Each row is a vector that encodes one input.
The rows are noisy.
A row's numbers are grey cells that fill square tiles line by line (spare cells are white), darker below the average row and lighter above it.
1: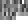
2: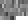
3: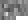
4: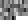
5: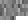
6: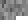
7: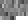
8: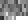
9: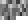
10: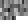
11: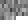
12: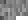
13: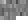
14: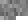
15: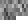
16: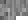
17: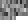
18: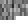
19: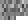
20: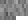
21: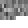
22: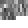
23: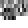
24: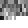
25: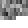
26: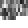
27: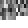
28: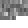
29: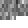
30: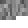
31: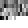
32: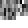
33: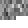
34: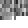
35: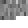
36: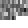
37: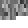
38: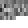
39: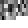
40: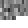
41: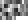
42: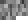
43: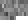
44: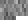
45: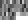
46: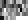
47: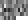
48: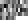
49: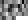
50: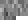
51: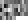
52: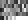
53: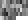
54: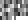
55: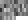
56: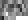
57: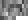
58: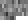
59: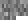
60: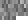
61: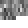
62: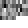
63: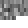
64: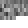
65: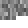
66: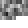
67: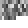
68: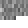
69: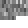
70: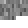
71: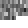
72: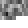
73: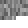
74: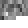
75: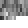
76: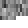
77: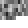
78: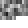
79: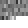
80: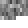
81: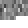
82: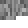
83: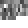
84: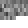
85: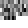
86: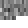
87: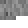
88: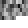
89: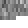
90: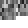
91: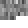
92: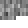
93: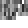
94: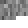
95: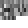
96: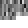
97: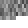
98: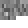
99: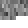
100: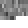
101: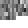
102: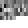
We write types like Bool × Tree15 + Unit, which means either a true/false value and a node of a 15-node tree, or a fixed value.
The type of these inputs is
List2(Line4).
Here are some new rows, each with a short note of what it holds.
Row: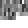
the empty list
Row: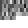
the empty list
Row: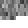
a list of one item
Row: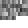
a list of two items
